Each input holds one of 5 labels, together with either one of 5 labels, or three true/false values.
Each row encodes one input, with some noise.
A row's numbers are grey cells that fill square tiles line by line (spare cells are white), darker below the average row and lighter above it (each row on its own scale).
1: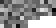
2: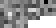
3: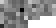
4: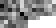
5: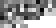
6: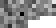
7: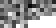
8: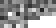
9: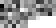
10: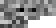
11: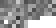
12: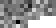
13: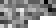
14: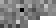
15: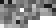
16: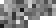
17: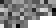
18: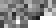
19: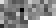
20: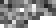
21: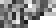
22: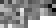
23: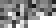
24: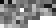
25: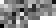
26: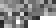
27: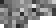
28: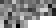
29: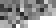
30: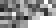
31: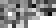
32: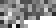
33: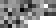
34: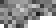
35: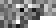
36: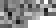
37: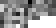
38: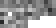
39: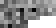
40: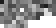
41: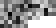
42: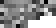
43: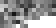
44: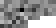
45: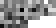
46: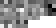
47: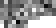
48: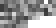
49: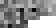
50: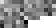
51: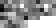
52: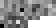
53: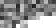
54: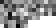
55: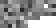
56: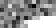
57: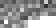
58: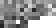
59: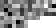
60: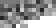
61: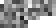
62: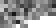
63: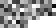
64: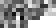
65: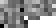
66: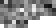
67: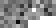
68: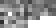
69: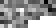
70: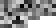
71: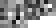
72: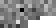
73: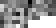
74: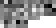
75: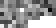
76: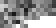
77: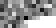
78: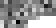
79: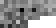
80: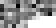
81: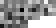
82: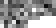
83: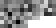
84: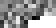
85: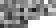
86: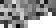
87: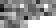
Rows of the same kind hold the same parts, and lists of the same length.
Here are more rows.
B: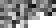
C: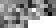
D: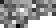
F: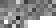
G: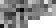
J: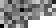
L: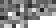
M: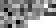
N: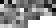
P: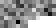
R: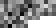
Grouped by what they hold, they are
B, C, G, J, L, N, P
D, F, M, R

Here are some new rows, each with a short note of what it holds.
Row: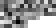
two labels (each one of 5)
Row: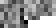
one of 5 labels and three true/false values
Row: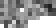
one of 5 labels and three true/false values
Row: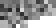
one of 5 labels and three true/false values
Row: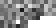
two labels (each one of 5)
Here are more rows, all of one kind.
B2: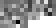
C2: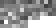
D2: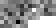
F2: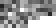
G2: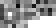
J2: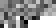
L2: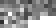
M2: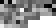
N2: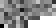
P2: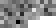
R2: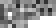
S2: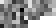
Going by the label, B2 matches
D2 and P2.
